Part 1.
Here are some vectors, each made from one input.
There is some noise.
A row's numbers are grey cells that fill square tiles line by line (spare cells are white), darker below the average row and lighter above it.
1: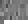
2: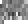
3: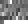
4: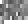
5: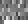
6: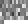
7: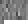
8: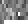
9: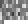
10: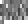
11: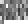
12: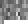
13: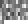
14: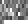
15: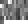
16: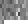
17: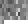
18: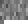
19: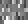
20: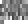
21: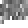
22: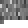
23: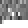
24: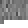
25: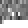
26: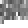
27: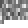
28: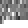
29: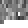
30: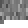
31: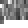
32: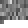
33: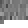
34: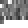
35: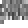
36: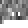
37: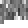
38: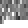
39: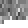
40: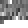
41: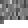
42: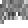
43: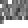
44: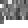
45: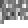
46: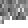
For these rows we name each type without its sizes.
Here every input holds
a node of a tree.
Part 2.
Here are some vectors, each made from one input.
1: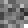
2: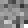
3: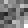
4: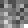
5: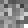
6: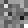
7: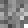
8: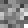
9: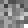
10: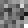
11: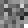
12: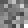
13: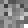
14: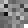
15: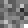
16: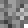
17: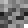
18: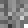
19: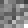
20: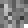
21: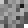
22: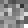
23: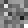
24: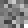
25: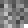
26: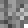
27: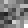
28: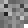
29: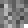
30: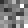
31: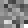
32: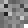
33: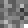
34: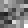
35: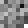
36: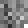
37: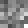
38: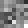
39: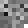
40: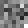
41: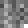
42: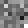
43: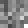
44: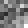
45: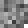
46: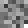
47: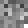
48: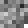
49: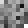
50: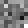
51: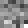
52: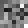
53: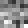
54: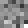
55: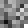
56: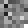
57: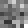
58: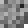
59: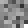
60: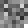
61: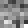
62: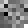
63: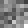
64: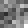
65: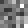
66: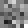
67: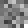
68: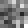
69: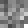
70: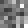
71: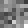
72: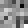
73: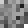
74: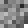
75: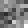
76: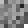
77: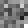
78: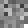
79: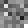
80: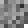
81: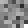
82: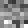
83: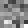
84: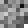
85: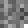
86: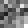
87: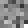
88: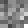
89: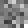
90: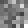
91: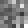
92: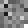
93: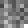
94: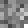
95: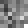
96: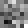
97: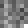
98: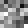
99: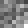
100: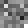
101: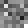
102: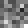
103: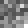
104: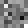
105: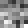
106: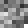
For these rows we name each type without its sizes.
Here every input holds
three true/false values.
